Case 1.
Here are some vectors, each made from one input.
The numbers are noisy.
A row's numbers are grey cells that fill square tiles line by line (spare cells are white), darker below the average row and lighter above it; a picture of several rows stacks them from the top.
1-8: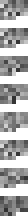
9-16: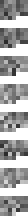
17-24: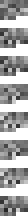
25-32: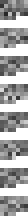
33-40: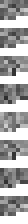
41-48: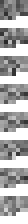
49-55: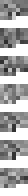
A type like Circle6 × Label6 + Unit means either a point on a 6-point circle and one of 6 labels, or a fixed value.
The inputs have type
Bool × Bool × Bool.
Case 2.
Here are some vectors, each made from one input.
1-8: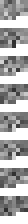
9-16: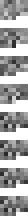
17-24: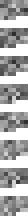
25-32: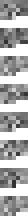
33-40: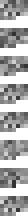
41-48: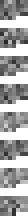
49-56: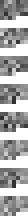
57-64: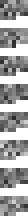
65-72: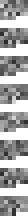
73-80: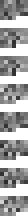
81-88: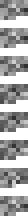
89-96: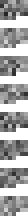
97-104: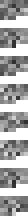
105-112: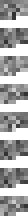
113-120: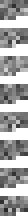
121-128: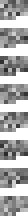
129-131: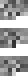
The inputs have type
Bool × Bool × Bool.
